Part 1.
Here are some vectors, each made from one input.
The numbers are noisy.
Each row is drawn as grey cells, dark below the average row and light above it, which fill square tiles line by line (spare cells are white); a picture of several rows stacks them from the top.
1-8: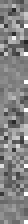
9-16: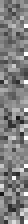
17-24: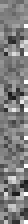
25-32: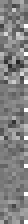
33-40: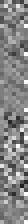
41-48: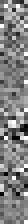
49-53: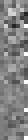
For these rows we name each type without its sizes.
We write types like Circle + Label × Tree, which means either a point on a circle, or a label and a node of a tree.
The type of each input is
Line.
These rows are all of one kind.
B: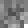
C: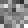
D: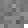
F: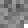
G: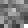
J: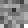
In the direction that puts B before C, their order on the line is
F, J, G, D, B, C.
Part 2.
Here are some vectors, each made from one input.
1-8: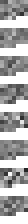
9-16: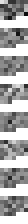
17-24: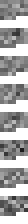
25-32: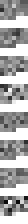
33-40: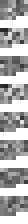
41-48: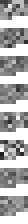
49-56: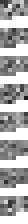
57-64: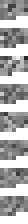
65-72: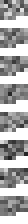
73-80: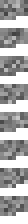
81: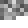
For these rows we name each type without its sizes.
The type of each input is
Bool × Bool × Bool × Bool + Unit.
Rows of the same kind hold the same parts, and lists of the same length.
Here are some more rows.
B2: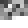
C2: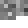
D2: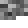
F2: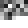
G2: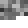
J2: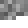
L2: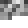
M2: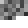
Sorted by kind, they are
B2, F2, L2
C2, D2, G2, J2, M2

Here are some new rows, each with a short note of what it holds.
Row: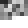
a fixed value
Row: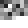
a fixed value
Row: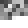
a fixed value
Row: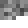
four true/false values
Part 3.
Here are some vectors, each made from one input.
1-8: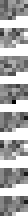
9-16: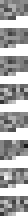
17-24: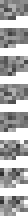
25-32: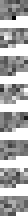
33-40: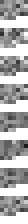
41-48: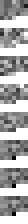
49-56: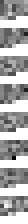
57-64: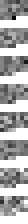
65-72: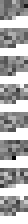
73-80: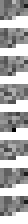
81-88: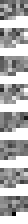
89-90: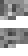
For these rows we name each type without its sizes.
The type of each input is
Tree.
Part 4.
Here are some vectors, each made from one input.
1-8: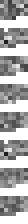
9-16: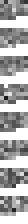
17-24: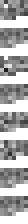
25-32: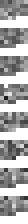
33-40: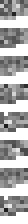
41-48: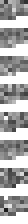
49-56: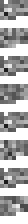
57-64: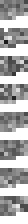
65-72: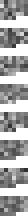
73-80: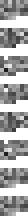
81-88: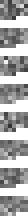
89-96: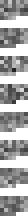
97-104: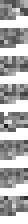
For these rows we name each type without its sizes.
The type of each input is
Label.
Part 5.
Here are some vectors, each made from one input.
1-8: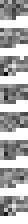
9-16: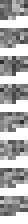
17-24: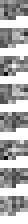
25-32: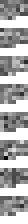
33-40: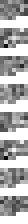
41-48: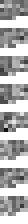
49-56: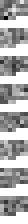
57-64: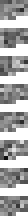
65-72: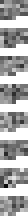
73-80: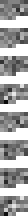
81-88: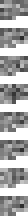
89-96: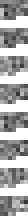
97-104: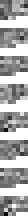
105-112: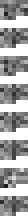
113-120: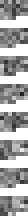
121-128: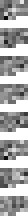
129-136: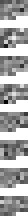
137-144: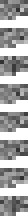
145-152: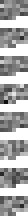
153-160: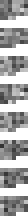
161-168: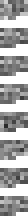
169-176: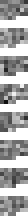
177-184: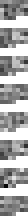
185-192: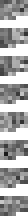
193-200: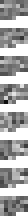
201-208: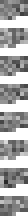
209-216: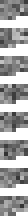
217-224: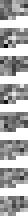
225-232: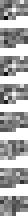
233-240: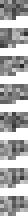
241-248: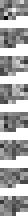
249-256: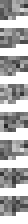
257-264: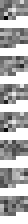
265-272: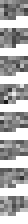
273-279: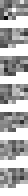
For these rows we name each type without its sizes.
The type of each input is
Line.
